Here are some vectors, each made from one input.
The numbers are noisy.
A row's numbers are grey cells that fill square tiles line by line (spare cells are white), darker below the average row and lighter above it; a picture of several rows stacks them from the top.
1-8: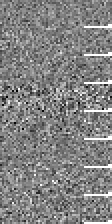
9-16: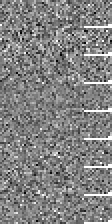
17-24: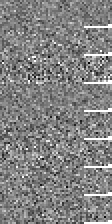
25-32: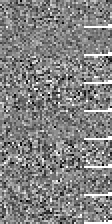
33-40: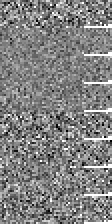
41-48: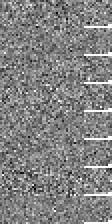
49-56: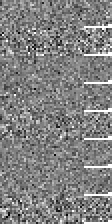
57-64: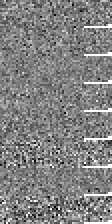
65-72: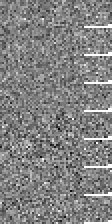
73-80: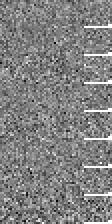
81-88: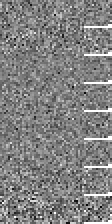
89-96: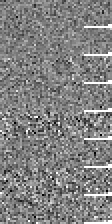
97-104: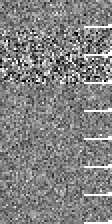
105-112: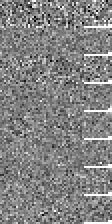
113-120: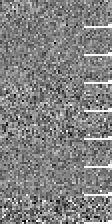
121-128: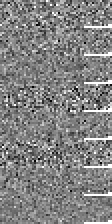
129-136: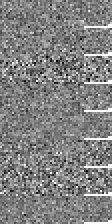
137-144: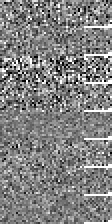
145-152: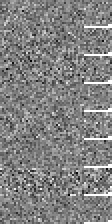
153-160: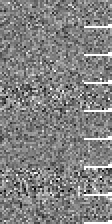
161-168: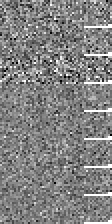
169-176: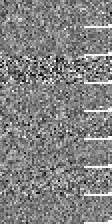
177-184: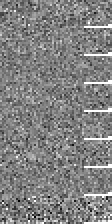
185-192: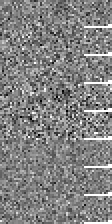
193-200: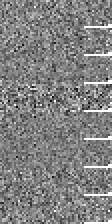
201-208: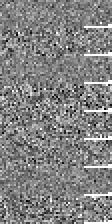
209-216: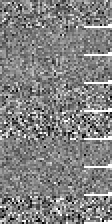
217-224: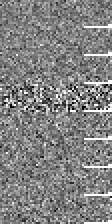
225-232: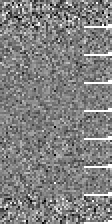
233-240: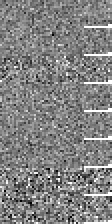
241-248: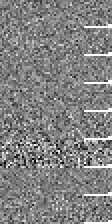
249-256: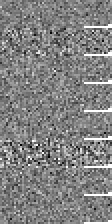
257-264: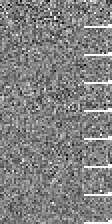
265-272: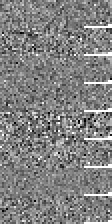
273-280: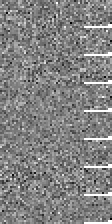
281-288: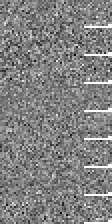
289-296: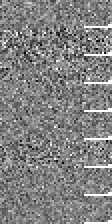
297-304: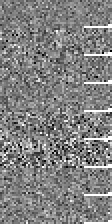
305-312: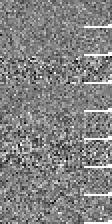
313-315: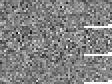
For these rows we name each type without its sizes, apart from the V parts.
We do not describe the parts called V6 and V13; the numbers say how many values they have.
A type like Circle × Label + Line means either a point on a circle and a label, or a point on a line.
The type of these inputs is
(Circle + V13) × (Line + V6) + Tree.
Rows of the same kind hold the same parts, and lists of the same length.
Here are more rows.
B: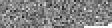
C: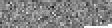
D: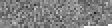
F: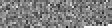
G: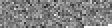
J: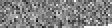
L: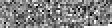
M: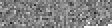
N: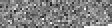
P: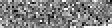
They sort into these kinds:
B, G, N
C, J
D, M
F
L, P

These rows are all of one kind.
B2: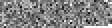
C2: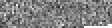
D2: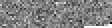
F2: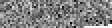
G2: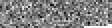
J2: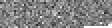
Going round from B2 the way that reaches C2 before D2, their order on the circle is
B2, J2, C2, D2, G2, F2.
